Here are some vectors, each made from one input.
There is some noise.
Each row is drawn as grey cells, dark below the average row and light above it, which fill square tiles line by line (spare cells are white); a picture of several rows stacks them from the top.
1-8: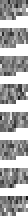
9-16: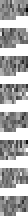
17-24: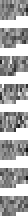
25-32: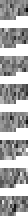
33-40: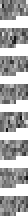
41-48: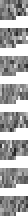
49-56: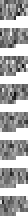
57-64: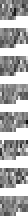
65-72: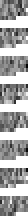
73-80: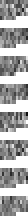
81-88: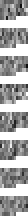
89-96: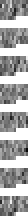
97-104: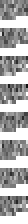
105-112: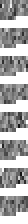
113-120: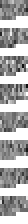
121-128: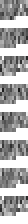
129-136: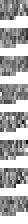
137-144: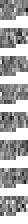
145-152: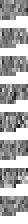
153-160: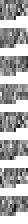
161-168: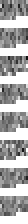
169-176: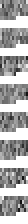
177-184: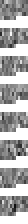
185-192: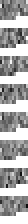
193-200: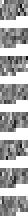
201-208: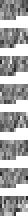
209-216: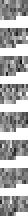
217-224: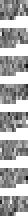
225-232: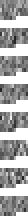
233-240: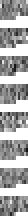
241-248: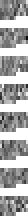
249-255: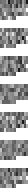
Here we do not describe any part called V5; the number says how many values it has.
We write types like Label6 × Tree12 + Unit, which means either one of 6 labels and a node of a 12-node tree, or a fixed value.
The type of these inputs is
Bool × Line7 + Line8 × List2(V5).
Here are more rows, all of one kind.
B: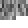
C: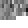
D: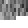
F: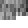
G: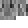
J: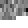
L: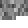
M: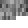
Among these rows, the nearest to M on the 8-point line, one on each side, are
F and L.
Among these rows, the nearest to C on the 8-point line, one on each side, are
G and J.
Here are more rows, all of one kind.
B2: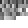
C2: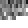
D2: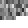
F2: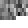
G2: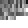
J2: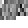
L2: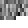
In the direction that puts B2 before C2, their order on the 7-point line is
J2, L2, B2, D2, F2, C2, G2.
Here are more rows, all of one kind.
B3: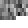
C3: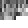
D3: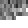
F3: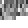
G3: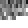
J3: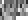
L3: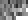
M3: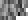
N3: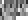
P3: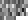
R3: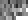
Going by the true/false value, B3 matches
M3 and P3.
